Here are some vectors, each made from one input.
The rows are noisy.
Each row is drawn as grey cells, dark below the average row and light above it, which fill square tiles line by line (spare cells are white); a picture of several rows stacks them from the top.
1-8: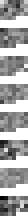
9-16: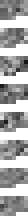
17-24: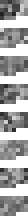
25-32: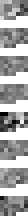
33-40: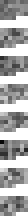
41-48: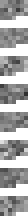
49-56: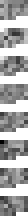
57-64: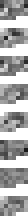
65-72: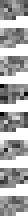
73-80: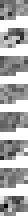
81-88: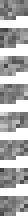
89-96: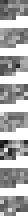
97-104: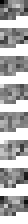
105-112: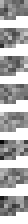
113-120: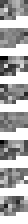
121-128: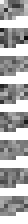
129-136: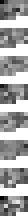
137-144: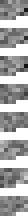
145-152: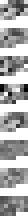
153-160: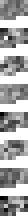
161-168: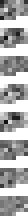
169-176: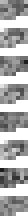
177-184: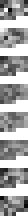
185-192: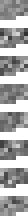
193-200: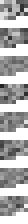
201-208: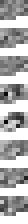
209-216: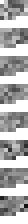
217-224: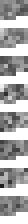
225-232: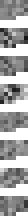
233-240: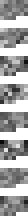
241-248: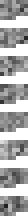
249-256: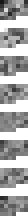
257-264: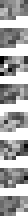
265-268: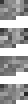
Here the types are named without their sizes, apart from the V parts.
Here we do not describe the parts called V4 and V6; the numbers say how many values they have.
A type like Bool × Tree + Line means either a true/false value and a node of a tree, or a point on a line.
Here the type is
Bool × V4 × V6 + Tree.
